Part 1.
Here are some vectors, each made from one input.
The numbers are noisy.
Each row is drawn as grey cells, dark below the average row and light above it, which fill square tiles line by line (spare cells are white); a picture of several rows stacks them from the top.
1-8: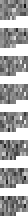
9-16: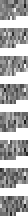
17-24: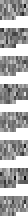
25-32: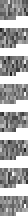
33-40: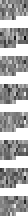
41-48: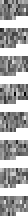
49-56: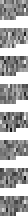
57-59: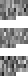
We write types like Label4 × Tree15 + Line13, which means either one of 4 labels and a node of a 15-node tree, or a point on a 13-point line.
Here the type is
Line4 + Tree8.
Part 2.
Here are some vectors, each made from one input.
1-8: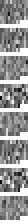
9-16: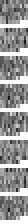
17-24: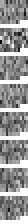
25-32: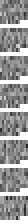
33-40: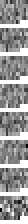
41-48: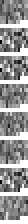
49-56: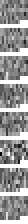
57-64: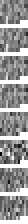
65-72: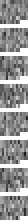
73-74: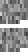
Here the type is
List2(Line5).
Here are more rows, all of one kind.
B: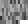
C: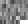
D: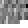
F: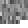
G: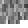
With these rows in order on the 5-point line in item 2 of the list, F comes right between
B and C.
